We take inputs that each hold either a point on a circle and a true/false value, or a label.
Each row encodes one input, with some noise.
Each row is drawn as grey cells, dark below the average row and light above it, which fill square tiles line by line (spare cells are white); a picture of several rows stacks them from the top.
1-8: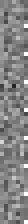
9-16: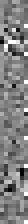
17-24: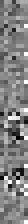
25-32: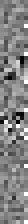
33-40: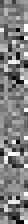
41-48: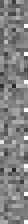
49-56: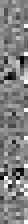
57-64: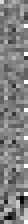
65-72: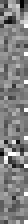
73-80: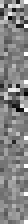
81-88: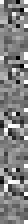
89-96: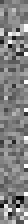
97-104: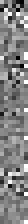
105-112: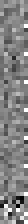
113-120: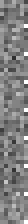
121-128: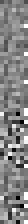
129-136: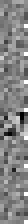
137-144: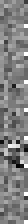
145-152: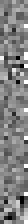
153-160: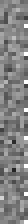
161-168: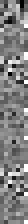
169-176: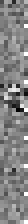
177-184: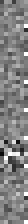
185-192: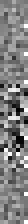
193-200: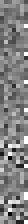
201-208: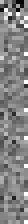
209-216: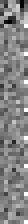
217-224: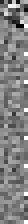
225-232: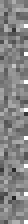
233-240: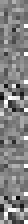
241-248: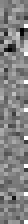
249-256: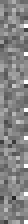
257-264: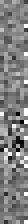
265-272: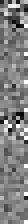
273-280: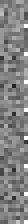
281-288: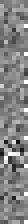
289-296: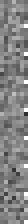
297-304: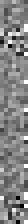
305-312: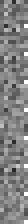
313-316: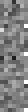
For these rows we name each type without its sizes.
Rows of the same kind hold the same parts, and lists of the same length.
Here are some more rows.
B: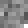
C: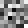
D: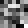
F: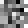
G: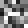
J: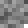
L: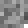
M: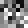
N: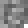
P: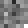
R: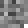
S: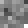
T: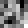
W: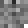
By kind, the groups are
B, J, L, N, P, R, S, W
C, D, F, G, M, T

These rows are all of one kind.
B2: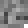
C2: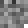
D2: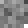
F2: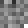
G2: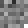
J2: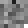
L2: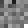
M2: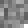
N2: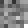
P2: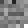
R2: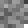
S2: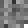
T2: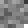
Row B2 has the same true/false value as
D2, M2, R2 and T2.
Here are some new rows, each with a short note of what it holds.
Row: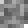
a point on a circle and a true/false value
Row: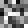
a label
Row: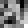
a label
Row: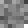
a point on a circle and a true/false value
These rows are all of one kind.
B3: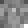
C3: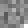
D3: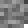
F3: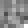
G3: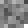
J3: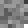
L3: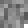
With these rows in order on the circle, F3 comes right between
C3 and G3.
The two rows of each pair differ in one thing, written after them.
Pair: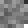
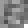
the place on the circle
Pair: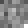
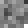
the place on the circle
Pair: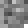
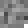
the place on the circle
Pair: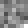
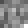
the place on the circle
